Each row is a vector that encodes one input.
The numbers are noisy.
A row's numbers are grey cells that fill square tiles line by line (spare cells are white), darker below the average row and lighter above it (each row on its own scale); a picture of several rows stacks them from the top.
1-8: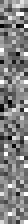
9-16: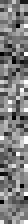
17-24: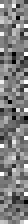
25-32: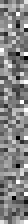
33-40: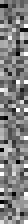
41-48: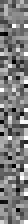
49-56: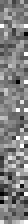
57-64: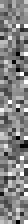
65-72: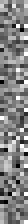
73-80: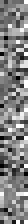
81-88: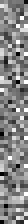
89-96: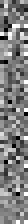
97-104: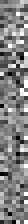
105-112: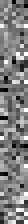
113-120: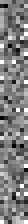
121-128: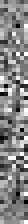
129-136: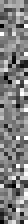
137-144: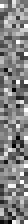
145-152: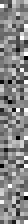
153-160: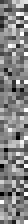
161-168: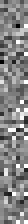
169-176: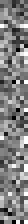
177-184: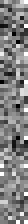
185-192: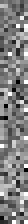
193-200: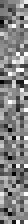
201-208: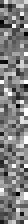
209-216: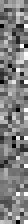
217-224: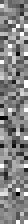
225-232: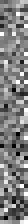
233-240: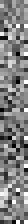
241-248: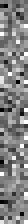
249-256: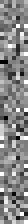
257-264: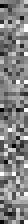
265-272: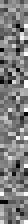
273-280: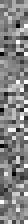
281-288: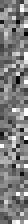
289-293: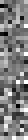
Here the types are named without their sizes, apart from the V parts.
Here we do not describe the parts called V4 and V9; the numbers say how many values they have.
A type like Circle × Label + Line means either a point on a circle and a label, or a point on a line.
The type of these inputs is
(Bool × Bool × Bool × Bool + Label × V9) × V4.
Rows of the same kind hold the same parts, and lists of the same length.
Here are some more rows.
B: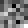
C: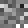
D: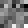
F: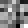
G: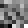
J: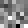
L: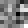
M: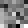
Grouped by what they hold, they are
B, C, D
F, G, J, L, M

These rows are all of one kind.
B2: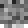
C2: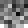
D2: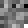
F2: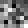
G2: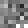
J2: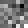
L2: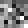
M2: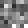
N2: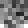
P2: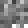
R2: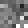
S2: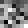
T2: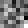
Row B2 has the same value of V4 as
C2 and N2.
